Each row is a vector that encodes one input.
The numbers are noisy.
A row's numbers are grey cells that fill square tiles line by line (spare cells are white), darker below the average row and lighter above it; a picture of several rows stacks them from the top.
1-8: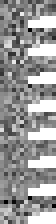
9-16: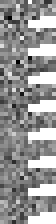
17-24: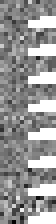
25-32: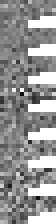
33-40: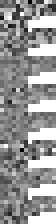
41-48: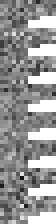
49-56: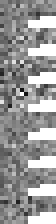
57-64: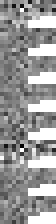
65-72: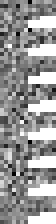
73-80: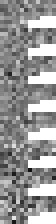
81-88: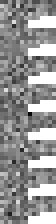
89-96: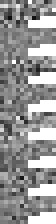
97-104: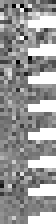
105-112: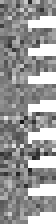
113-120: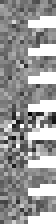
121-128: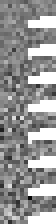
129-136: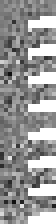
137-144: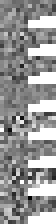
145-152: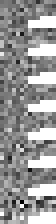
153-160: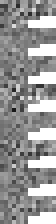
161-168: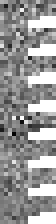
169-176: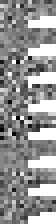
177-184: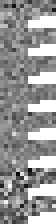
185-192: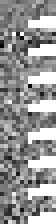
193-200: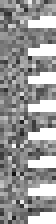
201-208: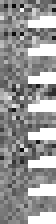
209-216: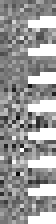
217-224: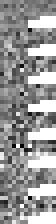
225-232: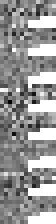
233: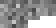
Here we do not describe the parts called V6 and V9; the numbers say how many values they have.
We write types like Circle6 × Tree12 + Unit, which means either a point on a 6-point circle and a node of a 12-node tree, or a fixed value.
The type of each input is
(Circle8 + V9) × V6 + List2(Line5).
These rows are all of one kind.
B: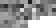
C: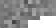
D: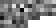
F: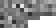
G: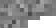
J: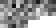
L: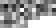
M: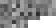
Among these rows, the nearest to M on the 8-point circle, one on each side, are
D and L.
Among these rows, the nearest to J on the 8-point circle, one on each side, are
F and G.
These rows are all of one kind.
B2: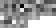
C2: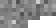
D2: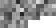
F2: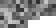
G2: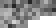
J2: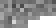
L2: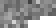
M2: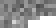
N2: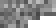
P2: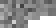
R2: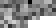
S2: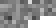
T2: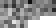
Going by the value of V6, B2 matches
C2, F2, M2 and P2.
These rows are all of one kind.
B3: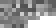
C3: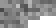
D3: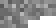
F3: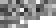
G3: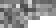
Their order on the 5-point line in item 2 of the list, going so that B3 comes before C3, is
F3, G3, B3, C3, D3.
